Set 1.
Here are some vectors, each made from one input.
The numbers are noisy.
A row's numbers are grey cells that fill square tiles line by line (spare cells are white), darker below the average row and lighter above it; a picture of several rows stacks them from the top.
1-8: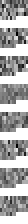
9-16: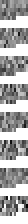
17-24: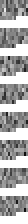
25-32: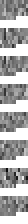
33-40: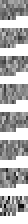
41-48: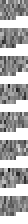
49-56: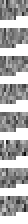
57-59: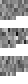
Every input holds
a true/false value, together with either a fixed value, or a node of an 8-node tree.
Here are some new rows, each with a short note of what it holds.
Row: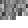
a node of an 8-node tree and a true/false value
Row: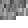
a node of an 8-node tree and a true/false value
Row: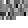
a true/false value
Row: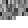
a node of an 8-node tree and a true/false value
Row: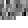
a true/false value
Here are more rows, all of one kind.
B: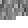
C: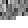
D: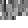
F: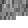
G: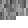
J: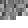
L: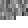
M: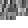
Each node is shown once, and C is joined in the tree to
B, G and M.
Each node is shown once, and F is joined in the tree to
B.
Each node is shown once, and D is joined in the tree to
J and M.
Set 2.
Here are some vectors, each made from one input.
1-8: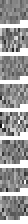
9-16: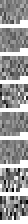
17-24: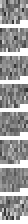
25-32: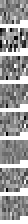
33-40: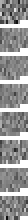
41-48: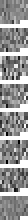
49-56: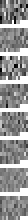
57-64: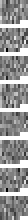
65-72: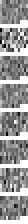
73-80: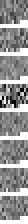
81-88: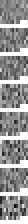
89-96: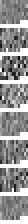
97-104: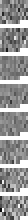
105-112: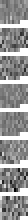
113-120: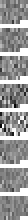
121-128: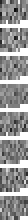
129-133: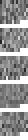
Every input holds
either a point on a 6-point circle, or a point on a 13-point circle, or a fixed value.
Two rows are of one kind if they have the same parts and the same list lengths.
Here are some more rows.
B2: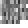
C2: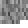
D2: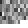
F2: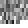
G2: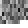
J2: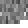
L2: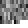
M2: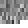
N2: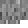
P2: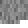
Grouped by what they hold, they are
B2, D2
C2, F2, G2, M2, N2, P2
J2, L2

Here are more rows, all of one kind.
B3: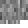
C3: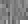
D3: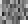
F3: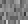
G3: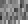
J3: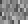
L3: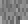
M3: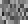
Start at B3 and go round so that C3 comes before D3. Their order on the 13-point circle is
B3, C3, F3, D3, J3, M3, L3, G3.
